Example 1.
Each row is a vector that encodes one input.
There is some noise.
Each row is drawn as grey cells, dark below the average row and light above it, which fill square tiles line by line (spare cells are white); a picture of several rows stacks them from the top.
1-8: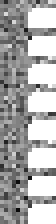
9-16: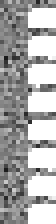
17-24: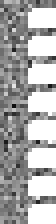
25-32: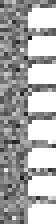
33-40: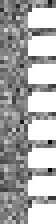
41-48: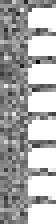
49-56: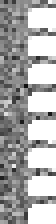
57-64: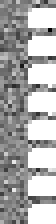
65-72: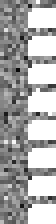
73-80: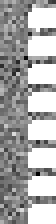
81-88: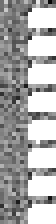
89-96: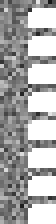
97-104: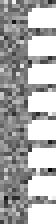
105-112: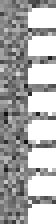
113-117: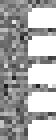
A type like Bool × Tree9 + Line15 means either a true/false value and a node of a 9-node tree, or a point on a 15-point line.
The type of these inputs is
Label10 × Line8.
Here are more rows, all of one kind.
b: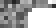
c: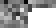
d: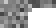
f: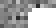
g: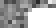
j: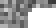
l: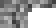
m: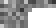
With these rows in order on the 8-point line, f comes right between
d and g.
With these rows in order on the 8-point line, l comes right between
c and j.
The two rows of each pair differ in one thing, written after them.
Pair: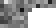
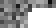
the place on the 8-point line
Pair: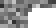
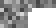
the place on the 8-point line
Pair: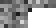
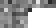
the place on the 8-point line
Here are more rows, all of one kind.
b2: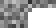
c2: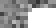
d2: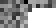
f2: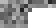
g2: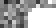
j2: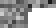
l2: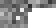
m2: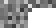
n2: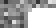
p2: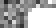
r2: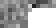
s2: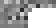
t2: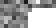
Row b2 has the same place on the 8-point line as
m2 and s2.
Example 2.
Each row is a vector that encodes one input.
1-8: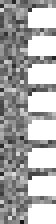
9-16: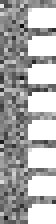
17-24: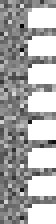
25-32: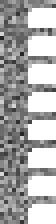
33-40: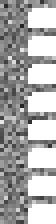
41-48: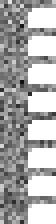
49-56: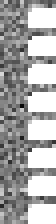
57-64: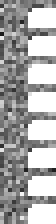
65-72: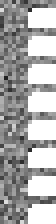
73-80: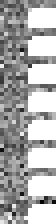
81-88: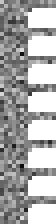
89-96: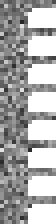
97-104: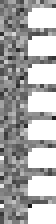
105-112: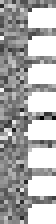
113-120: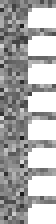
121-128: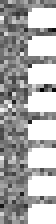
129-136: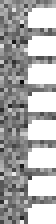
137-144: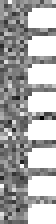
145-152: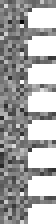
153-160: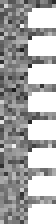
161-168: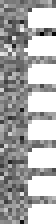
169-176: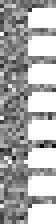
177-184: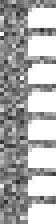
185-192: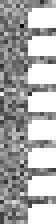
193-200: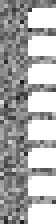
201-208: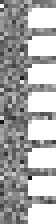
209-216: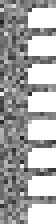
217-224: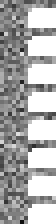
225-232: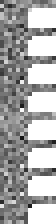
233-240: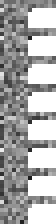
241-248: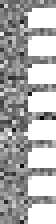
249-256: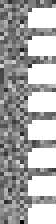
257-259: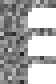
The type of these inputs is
List2(Line12).
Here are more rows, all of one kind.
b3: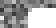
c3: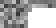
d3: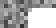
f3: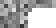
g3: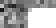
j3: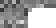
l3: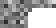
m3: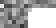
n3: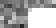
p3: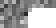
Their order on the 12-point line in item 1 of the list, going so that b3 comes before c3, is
p3, j3, b3, g3, n3, c3, m3, d3, l3, f3.
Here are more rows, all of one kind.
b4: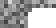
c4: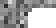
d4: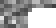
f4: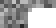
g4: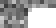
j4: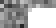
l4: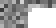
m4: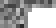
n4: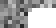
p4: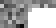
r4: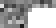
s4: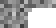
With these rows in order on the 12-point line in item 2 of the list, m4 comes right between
r4 and s4.
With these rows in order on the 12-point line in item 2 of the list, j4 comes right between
l4 and p4.
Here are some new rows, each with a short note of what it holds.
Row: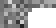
a list of two items
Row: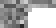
a list of two items
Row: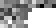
the empty list
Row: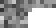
a list of two items
